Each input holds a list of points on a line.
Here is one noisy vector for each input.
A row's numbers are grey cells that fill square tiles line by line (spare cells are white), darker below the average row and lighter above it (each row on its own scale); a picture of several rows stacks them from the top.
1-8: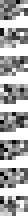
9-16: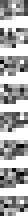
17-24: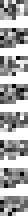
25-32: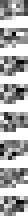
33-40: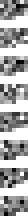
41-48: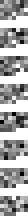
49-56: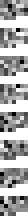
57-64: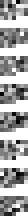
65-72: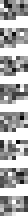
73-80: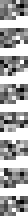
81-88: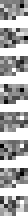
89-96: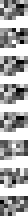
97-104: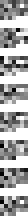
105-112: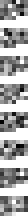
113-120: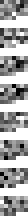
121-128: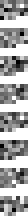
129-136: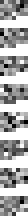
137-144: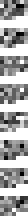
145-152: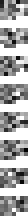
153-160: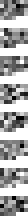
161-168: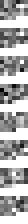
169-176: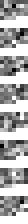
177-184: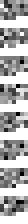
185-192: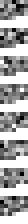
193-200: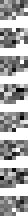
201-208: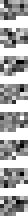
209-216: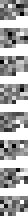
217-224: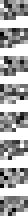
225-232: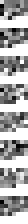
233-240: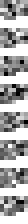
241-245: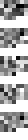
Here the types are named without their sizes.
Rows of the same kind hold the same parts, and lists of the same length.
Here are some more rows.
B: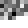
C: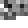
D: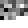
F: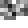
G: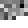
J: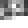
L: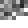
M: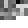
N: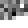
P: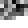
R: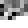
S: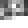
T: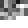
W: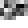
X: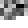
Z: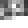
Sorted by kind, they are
B, D, F, M, N, R, T
C, G, L, P, W, X
J, S, Z

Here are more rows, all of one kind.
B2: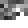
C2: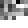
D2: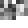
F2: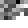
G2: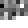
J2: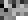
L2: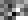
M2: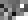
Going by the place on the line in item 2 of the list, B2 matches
J2 and L2.
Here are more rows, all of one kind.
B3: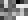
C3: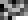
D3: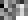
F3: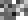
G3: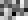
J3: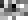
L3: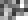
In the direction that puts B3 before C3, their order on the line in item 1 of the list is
F3, B3, D3, J3, C3, L3, G3.
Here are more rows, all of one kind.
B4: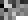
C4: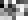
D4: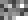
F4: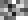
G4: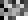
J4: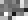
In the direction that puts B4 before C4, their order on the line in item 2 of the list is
B4, G4, C4, F4, J4, D4.
